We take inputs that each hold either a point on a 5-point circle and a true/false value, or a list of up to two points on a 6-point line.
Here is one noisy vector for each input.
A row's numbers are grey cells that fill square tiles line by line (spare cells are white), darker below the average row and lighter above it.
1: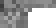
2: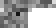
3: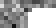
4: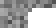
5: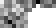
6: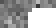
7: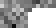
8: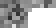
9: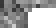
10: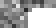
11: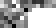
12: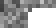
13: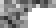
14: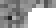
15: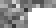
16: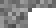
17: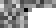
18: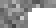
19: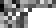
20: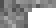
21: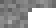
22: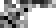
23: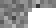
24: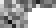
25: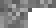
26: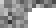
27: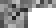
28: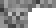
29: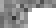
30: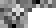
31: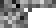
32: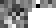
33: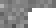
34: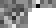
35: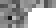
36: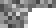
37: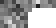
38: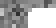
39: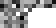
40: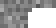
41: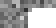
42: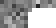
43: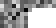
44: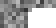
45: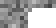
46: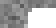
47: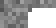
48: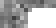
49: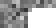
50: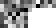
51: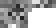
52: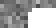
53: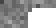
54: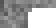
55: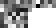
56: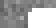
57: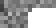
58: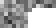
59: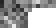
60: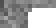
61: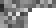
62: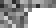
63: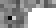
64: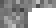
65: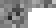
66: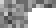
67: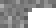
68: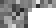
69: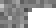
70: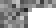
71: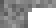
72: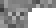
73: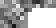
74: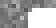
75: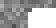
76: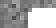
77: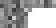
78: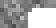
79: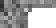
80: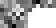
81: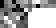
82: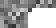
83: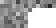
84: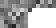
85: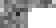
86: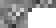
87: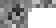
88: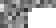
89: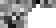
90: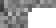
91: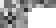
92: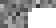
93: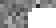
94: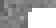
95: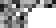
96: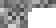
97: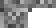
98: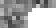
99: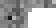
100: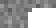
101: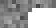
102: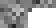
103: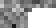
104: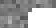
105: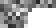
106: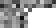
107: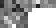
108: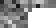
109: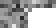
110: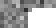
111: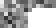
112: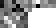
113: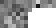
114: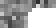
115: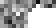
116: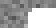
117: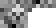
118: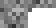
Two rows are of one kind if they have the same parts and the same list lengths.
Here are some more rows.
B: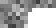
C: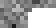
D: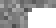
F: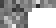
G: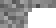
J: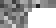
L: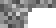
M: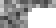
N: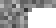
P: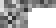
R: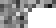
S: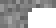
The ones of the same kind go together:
B, G, J, L
C, D, N, S
F
M, P, R

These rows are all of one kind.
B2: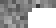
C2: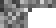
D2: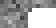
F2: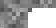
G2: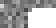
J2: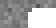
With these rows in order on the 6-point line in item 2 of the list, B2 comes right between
C2 and G2.
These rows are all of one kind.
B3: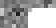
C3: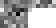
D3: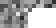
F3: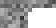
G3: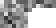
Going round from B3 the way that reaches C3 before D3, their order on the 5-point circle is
B3, F3, C3, G3, D3.
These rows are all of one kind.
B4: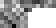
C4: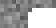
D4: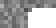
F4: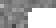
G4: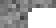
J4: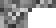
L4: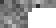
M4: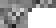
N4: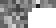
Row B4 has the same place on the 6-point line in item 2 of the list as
C4, M4 and N4.
